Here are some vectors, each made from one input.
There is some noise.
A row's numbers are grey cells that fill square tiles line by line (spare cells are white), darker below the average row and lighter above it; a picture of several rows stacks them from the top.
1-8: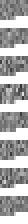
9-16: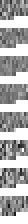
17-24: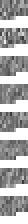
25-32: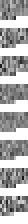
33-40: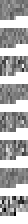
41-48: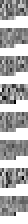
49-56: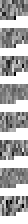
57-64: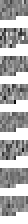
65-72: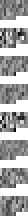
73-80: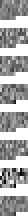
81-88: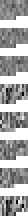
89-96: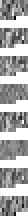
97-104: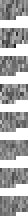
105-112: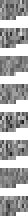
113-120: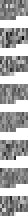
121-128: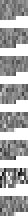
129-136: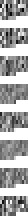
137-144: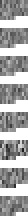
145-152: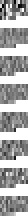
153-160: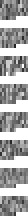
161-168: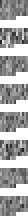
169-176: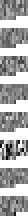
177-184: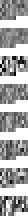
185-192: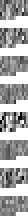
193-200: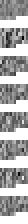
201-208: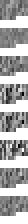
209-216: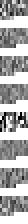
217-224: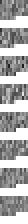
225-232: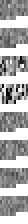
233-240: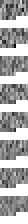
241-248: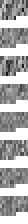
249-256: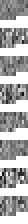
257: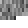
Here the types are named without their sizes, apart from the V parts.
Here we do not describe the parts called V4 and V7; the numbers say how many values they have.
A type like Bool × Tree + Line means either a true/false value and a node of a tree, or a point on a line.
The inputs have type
(Line + V4) × V7 + Tree.
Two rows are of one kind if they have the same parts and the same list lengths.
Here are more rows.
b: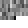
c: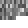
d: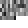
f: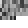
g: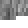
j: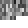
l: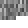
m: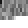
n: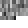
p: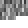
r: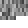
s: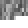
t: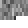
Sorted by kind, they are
b, d, j, l, m, n
c, g, p, t
f, r, s

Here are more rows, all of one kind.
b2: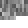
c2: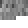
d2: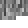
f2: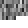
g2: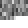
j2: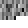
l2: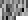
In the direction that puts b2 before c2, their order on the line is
f2, j2, g2, b2, l2, c2, d2.
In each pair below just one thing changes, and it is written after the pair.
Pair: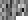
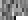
the value of V4
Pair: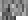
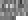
the value of V4
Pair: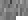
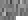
the value of V4
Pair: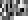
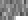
the value of V4
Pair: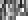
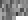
the value of V7
